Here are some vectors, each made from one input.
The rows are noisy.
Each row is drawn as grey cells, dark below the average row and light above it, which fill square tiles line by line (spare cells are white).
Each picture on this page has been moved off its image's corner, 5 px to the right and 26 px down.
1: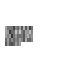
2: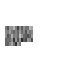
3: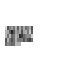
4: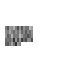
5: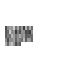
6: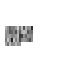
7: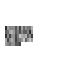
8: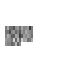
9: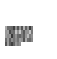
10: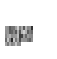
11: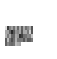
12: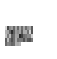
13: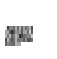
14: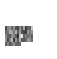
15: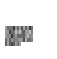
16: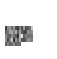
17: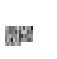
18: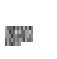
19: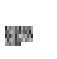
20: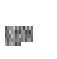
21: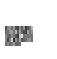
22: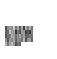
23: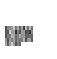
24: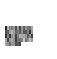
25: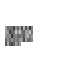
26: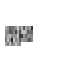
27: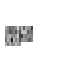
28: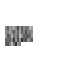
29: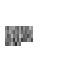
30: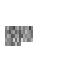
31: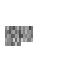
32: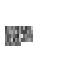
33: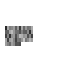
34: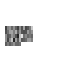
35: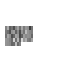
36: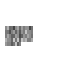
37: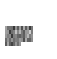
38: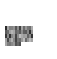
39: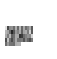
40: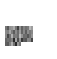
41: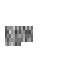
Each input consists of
three true/false values.
